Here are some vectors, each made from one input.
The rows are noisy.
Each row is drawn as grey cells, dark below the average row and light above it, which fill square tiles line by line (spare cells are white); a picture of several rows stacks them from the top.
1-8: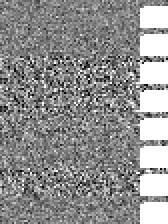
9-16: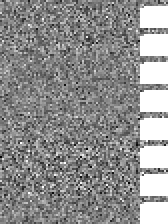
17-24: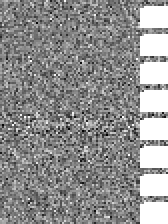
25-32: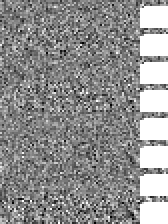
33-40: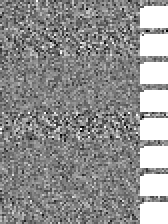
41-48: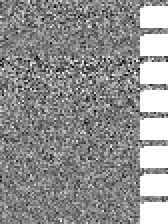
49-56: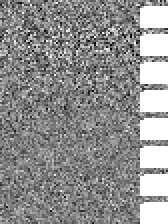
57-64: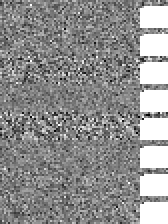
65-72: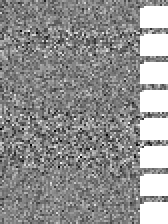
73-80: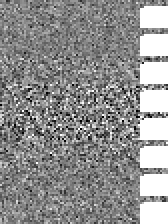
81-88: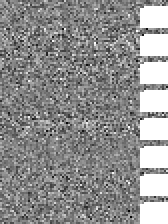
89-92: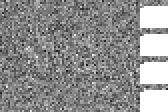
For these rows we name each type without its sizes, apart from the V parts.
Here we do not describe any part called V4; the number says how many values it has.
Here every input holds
a point on a line and a true/false value, together with a list of values of V4.
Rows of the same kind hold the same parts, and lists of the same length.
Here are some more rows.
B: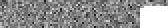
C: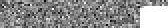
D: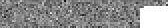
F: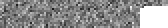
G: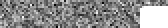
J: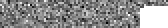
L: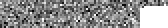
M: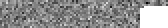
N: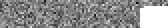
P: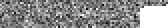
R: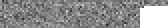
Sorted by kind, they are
B, C, P, R
D, F, G, L
J, M, N

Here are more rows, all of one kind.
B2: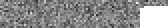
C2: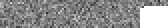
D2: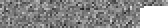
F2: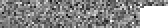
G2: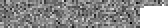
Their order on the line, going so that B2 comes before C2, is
B2, C2, G2, D2, F2.
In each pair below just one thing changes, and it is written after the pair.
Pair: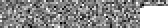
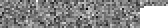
the place on the line
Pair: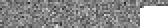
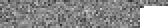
the place on the line
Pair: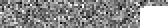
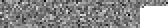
the value of V4 in item 1 of the list
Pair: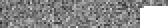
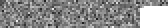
the place on the line
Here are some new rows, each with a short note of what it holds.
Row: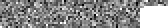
a point on a line and a true/false value, together with the empty list
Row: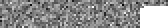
a point on a line and a true/false value, together with a list of two items
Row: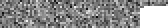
a point on a line and a true/false value, together with a list of one item
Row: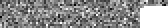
a point on a line and a true/false value, together with a list of one item
